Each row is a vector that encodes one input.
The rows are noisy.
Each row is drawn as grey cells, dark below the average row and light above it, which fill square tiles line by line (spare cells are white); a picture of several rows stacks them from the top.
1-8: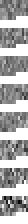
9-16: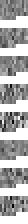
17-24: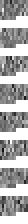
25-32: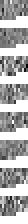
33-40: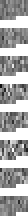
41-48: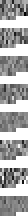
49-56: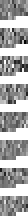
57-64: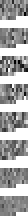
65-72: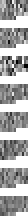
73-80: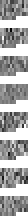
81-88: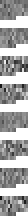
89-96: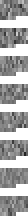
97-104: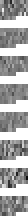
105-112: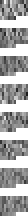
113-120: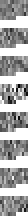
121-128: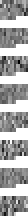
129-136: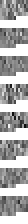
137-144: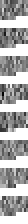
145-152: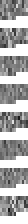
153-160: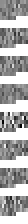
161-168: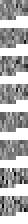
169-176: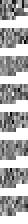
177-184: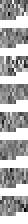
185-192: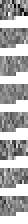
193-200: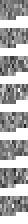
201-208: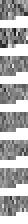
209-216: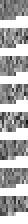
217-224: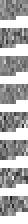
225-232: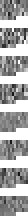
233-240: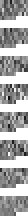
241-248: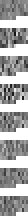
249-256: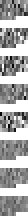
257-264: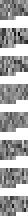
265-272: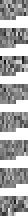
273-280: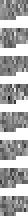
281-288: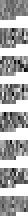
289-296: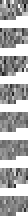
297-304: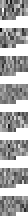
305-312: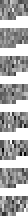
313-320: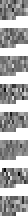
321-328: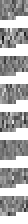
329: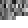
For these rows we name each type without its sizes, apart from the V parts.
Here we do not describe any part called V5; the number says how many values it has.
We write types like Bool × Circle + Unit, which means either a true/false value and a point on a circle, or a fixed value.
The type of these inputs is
List(Bool × V5).
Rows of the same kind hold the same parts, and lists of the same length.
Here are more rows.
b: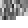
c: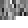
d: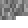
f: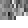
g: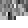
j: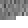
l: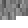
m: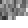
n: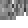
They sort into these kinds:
b
c, d, m
f, g, j, l, n

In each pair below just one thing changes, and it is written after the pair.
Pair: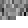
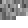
the value of V5 in item 1 of the list
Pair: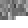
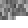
the value of V5 in item 1 of the list
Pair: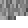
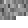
the true/false value in item 1 of the list
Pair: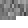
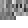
the true/false value in item 2 of the list
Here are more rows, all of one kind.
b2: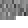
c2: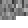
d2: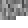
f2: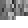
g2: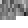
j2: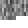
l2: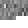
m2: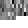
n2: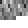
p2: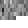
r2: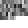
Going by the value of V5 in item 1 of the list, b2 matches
c2, j2, l2 and r2.
